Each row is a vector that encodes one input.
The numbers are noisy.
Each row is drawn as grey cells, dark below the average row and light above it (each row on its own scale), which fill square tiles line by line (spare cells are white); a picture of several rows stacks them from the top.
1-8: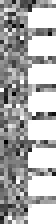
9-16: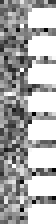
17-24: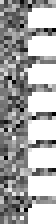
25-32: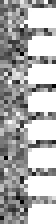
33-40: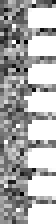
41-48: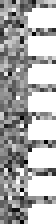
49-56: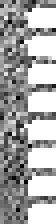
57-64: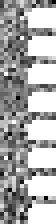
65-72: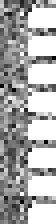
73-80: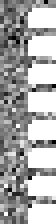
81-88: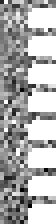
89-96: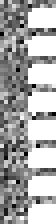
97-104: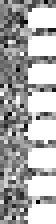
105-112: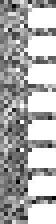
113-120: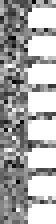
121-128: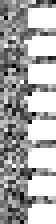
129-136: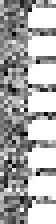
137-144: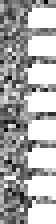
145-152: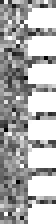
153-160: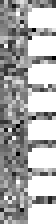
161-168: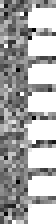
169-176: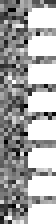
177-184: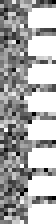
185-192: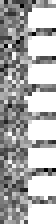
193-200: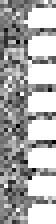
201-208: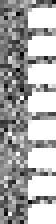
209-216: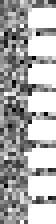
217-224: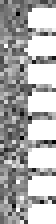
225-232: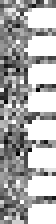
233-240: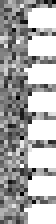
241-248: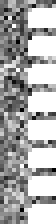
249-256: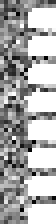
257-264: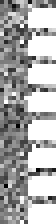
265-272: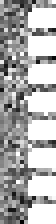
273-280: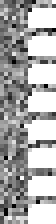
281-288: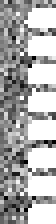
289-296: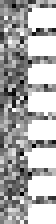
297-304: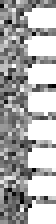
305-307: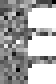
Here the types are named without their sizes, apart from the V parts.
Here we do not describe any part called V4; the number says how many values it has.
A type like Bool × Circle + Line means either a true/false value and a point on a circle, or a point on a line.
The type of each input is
List(Bool × V4).
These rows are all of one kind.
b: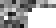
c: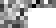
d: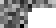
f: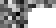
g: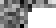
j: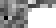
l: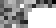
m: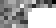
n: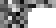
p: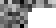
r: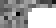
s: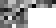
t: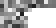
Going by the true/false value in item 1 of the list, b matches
c and t.
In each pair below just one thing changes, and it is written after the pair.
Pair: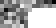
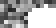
the true/false value in item 2 of the list
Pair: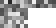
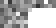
the true/false value in item 2 of the list
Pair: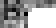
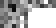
the true/false value in item 1 of the list
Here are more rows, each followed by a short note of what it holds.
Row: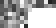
a list of two items
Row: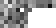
the empty list
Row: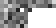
the empty list
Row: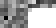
a list of one item
